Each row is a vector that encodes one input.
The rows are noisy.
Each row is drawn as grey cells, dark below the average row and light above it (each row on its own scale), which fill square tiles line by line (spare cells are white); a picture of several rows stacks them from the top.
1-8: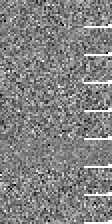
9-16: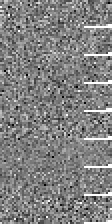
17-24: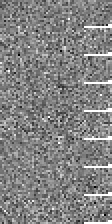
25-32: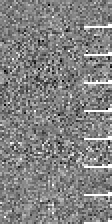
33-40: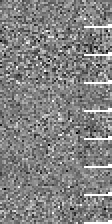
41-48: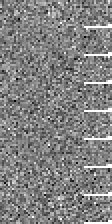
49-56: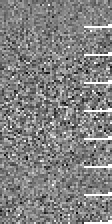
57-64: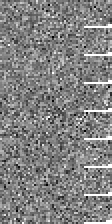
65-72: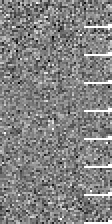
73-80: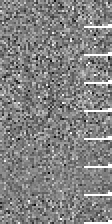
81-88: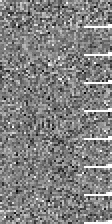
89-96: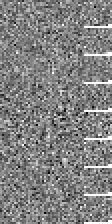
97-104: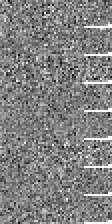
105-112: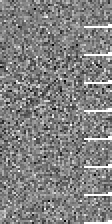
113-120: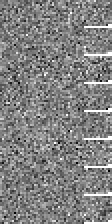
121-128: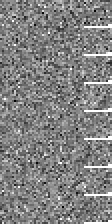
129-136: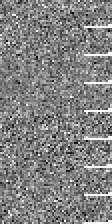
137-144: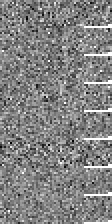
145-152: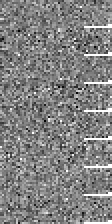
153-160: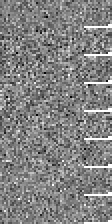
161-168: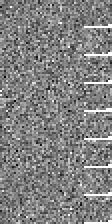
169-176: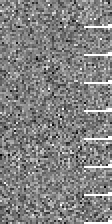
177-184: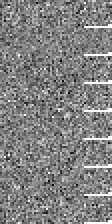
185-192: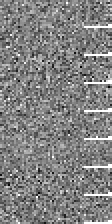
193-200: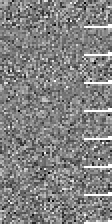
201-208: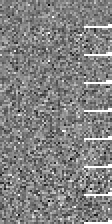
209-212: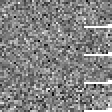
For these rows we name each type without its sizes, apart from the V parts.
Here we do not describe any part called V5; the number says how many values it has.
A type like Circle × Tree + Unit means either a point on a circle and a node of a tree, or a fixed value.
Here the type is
Bool × Bool × Bool × (Label + Line) + V5 × V5.
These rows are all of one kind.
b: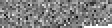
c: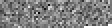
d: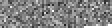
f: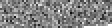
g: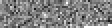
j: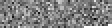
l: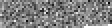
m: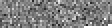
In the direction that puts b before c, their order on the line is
f, b, j, c, m, d, l, g.
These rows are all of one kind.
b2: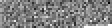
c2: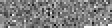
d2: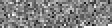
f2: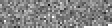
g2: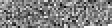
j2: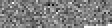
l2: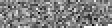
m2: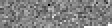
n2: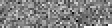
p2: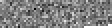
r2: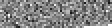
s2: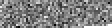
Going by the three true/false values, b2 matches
g2, r2 and s2.
